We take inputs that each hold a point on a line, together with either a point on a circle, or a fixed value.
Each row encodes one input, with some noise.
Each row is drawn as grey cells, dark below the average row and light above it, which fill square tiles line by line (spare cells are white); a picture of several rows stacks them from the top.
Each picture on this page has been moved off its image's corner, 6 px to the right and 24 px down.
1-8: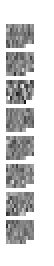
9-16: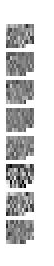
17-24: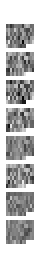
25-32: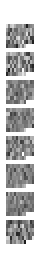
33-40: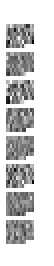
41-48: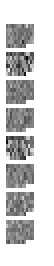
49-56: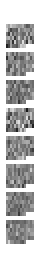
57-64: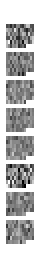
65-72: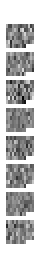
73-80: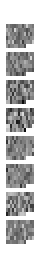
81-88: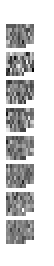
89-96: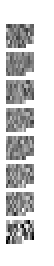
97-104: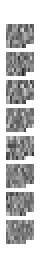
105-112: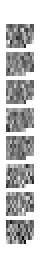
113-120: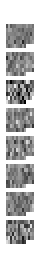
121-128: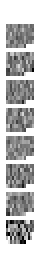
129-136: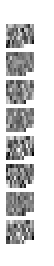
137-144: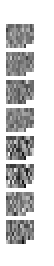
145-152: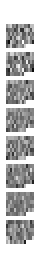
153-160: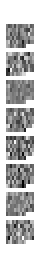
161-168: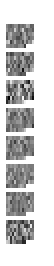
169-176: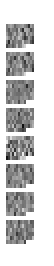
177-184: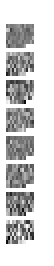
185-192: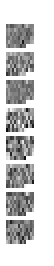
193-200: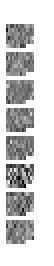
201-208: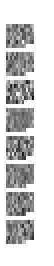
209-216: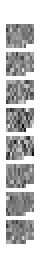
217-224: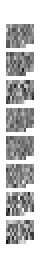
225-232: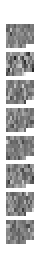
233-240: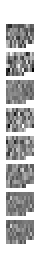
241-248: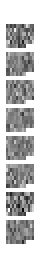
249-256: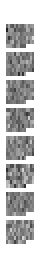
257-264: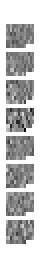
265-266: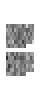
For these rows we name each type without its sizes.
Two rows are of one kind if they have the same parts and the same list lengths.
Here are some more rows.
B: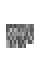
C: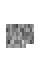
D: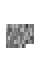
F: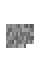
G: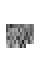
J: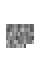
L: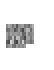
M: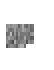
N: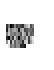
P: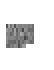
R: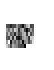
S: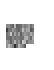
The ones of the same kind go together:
B, C, G, L, N, P, R
D, F, J, M, S

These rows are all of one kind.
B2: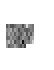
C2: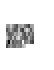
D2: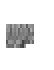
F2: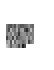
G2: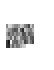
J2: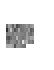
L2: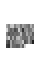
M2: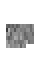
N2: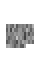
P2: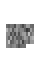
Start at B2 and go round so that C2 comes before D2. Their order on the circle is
B2, G2, F2, J2, L2, C2, P2, M2, N2, D2.
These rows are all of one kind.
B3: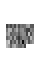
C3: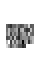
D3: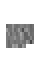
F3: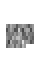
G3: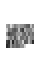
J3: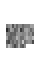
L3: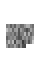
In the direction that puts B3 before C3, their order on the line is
J3, F3, D3, B3, G3, L3, C3.
